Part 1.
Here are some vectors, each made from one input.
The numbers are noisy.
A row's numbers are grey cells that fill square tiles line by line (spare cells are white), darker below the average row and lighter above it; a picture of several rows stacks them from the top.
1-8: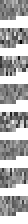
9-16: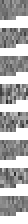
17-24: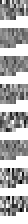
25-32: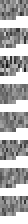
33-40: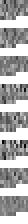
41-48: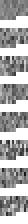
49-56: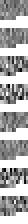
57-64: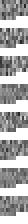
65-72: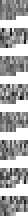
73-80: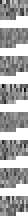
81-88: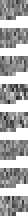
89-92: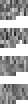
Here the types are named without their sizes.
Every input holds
a point on a line.
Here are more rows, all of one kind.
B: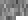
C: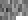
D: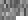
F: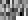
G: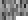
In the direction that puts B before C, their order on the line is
D, B, C, F, G.
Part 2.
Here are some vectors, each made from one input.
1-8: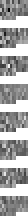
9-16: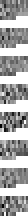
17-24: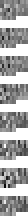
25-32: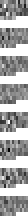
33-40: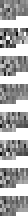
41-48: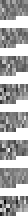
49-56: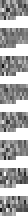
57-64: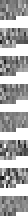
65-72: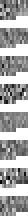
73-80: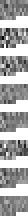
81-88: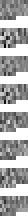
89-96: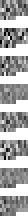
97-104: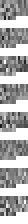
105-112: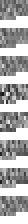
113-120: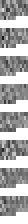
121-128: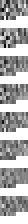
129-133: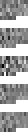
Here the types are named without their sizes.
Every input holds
either a point on a circle, or a fixed value.
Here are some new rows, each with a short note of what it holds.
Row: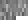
a point on a circle
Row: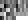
a point on a circle
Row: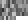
a point on a circle
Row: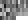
a point on a circle
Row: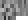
a point on a circle
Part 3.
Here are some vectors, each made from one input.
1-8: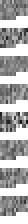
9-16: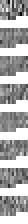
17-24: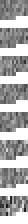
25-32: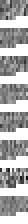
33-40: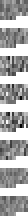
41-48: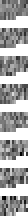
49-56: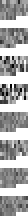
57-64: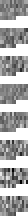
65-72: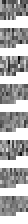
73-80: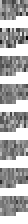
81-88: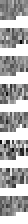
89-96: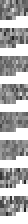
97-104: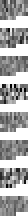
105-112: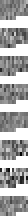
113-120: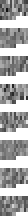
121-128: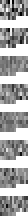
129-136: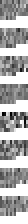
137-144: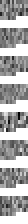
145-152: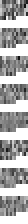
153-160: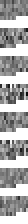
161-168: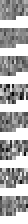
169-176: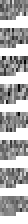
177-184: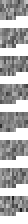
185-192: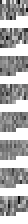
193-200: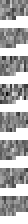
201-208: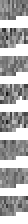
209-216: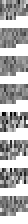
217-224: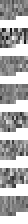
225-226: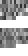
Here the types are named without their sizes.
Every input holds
either a point on a circle, or a fixed value.
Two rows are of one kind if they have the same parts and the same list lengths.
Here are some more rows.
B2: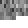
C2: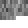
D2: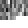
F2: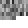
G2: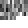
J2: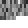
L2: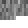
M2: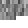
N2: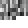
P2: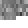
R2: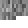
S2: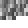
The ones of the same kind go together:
B2, C2, D2, F2, G2, J2, L2, M2, P2, R2, S2
N2

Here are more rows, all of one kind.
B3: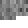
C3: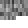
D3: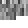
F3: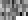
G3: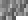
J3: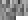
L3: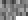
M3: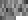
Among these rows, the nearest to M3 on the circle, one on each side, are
B3 and C3.
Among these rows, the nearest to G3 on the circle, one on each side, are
B3 and J3.
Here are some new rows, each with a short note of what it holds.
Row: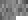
a point on a circle
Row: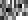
a fixed value
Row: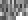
a point on a circle
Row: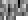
a fixed value
